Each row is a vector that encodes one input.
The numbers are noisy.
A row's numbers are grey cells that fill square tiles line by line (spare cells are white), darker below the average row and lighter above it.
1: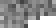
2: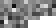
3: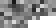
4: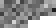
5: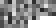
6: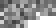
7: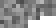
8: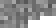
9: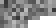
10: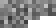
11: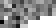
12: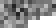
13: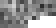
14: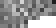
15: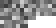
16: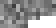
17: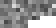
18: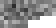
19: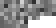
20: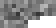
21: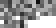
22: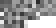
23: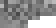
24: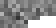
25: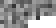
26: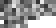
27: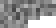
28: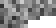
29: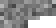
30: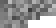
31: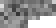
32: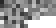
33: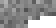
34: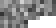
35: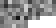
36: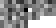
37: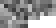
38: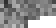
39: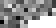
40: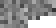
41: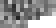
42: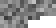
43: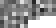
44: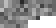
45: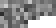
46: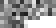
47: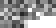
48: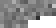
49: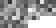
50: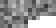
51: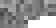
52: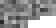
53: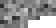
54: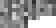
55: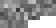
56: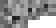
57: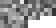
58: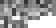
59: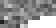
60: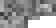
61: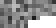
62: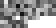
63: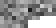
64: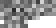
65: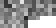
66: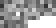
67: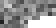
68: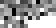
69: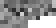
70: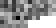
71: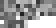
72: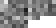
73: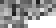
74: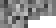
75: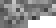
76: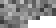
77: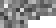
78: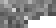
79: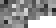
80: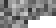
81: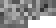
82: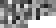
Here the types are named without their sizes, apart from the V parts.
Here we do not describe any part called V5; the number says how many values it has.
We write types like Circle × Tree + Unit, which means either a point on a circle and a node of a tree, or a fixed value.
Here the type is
(Bool × Bool × Bool + Unit) × V5 + Line.
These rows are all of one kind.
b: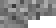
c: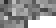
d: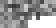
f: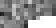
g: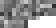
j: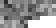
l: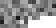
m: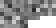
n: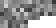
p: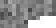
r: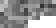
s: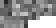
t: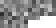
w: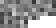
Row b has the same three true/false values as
c, d and m.
